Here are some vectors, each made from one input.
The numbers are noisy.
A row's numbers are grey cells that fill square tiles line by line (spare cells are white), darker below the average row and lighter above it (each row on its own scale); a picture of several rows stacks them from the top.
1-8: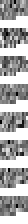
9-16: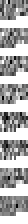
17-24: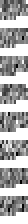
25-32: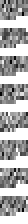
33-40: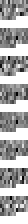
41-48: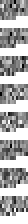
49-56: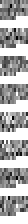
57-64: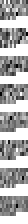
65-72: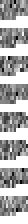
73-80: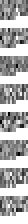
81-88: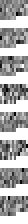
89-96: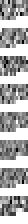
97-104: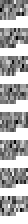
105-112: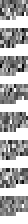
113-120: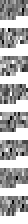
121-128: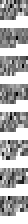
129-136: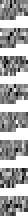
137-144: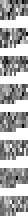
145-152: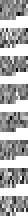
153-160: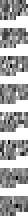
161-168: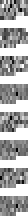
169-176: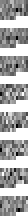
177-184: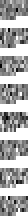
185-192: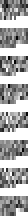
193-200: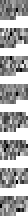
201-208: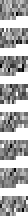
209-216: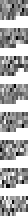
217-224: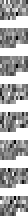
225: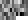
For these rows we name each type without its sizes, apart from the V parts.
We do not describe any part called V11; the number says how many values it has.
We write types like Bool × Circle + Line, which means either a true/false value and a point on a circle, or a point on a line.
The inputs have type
(Bool × Bool × Bool + V11) × (Label + Line) + Tree.
